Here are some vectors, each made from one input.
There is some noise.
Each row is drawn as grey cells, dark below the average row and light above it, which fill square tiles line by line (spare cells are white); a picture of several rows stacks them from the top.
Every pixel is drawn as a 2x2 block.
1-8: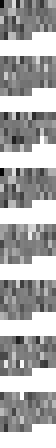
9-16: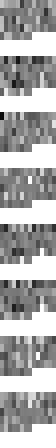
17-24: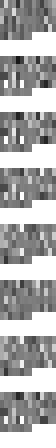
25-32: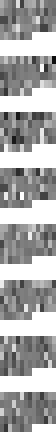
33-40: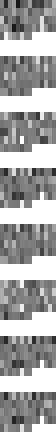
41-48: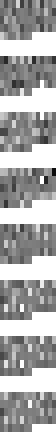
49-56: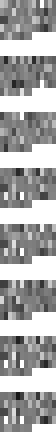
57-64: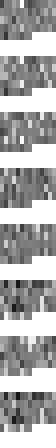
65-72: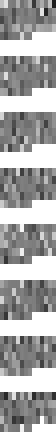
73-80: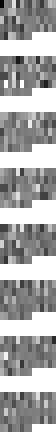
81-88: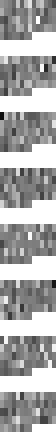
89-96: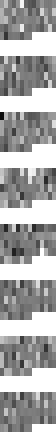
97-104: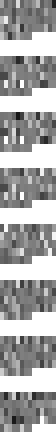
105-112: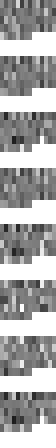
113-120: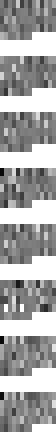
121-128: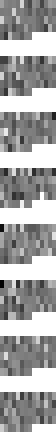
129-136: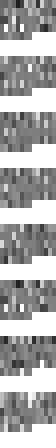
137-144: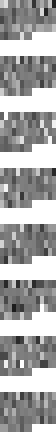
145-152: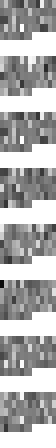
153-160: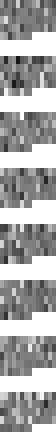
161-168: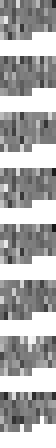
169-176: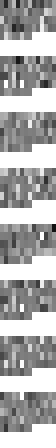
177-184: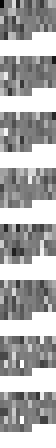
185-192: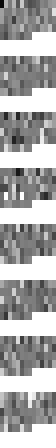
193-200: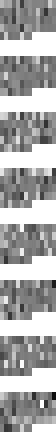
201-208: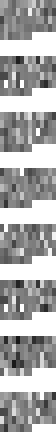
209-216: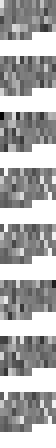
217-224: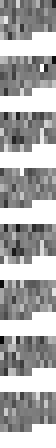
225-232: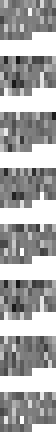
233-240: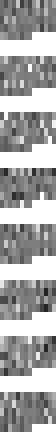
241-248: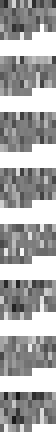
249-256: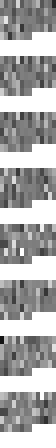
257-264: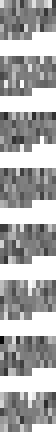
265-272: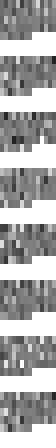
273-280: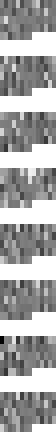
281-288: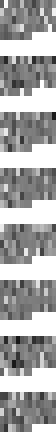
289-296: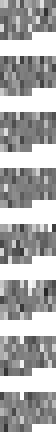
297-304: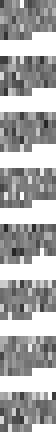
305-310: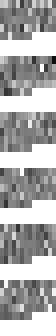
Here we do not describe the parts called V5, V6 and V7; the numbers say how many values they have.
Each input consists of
either a point on an 11-point line, or a point on a 12-point line, or three true/false values, or a value of V5 and a value of V6, or a value of V7.
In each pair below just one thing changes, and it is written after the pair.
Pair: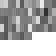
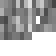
the value of V6
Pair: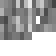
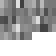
the value of V5
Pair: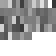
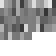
the value of V6
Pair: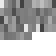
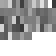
the value of V6
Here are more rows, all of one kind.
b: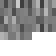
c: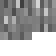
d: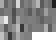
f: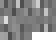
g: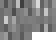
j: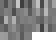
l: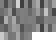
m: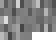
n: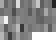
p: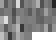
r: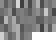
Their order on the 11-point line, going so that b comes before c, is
r, l, b, j, c, g, f, m, p, d, n.
